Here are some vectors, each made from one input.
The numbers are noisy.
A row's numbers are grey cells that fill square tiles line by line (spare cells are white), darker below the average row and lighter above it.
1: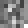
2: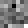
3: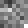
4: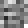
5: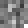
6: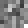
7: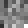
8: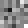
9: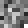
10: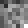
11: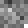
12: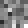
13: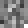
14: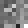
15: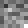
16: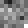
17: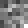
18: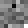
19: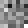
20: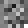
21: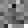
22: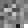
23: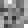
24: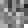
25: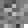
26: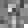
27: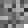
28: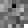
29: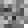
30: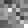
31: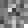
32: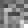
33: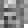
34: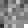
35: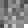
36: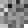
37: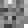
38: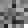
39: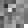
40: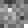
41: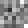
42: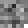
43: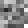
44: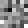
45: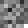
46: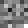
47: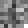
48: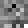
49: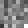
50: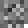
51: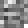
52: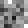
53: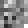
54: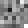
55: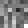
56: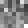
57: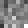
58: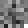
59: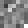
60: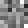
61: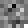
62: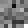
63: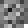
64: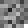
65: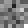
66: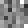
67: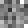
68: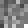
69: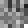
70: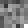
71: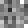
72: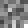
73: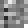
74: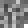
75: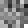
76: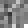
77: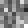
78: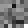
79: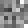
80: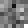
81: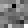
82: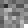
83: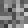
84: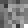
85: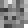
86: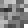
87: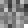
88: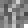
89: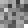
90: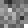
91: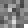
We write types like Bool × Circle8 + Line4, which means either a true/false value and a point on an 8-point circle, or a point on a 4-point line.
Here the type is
Label9 + Line6 + Line7.
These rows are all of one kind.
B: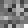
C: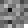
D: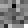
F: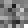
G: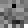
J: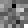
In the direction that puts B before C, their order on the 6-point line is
D, G, J, F, B, C.
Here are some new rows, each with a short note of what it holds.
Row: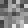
one of 9 labels
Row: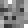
a point on a 7-point line
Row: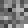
a point on a 6-point line
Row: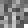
one of 9 labels
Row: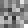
a point on a 7-point line
